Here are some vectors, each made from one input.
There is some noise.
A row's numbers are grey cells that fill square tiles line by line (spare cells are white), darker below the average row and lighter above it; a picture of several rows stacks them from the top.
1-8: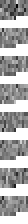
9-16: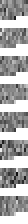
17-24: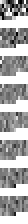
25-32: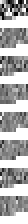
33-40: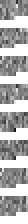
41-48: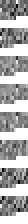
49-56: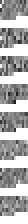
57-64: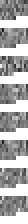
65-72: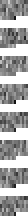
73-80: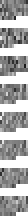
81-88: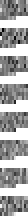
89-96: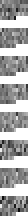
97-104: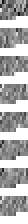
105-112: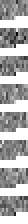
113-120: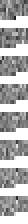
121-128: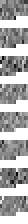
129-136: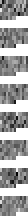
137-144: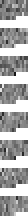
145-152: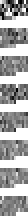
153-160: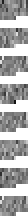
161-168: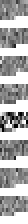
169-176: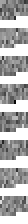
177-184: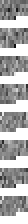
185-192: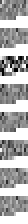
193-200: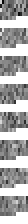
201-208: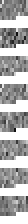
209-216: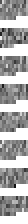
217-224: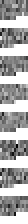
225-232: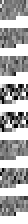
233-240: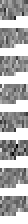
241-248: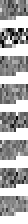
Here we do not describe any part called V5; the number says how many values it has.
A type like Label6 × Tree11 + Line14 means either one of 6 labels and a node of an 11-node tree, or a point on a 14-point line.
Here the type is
List2(Bool × (Line4 + V5)).
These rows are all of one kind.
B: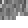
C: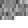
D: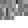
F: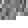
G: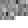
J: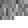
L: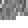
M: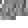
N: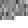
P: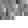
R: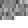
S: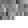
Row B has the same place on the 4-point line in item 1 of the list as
N and S.
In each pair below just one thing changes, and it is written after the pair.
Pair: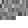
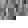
the true/false value in item 1 of the list
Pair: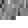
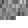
the value of V5 in item 1 of the list
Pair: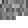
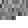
the true/false value in item 2 of the list
